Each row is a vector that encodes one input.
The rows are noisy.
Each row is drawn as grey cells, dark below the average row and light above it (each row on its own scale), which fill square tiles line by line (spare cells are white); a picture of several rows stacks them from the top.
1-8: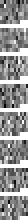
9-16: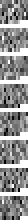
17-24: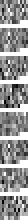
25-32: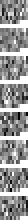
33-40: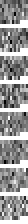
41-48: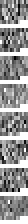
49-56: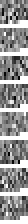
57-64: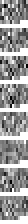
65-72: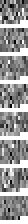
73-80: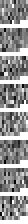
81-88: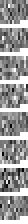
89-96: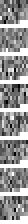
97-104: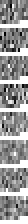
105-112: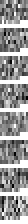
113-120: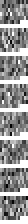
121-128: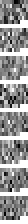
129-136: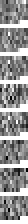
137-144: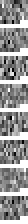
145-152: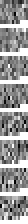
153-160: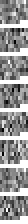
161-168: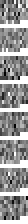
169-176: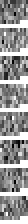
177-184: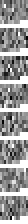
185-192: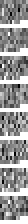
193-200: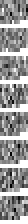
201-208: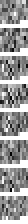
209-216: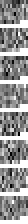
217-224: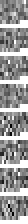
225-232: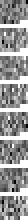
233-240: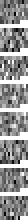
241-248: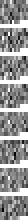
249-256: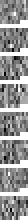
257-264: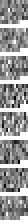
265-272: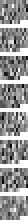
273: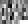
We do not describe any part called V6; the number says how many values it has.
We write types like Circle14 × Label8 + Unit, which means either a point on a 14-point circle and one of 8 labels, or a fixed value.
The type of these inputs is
Bool × V6 + Line4 × (Line9 + Tree7) + Line5.
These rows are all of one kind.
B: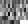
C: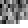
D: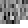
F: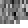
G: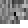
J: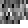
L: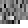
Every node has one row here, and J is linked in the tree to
B and C.
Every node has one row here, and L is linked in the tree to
D.
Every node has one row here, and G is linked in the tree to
F.
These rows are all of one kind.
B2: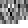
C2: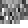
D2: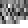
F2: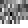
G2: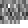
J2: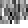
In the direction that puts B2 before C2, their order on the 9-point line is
J2, F2, B2, C2, G2, D2.
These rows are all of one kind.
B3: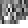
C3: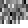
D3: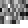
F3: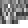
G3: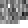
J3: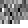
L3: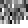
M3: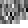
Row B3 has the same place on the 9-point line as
D3 and F3.
